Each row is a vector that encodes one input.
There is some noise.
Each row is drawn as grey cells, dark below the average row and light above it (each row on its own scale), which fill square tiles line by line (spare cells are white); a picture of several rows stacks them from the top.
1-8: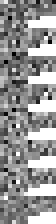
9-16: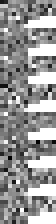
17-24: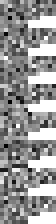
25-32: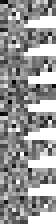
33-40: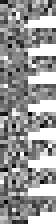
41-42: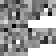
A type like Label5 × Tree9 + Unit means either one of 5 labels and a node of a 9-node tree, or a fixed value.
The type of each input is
Bool × Bool × Bool + Line5.
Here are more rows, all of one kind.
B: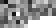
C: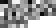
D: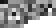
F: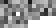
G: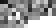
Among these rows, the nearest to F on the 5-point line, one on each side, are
B and C.
